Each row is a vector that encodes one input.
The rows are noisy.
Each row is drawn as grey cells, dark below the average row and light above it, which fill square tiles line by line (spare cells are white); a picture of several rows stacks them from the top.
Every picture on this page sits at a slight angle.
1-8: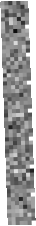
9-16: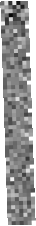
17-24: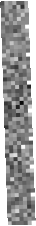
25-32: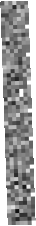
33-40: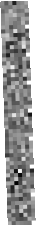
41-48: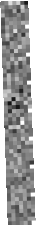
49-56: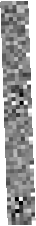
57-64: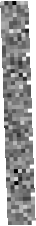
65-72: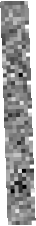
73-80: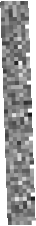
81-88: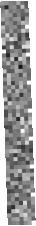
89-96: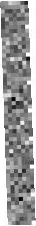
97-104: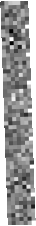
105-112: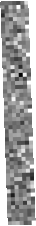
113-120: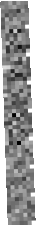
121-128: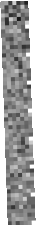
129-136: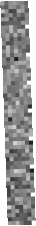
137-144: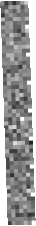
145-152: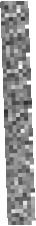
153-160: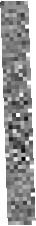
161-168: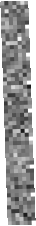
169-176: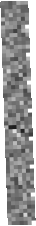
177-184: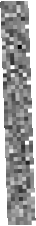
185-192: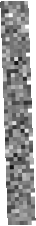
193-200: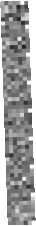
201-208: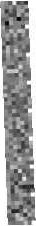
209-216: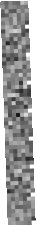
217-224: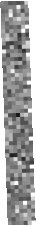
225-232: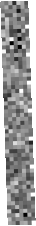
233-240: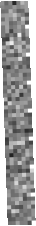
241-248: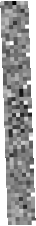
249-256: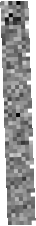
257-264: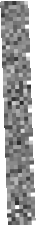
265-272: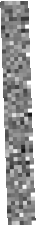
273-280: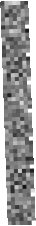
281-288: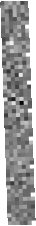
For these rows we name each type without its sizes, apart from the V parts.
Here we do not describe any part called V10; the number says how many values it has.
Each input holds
a value of V10, together with either a node of a tree, or a list of points on a line.
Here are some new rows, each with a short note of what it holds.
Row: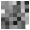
a node of a tree and a value of V10
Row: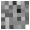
a value of V10, together with the empty list
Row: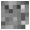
a value of V10, together with a list of two items
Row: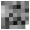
a node of a tree and a value of V10
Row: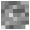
a value of V10, together with a list of two items
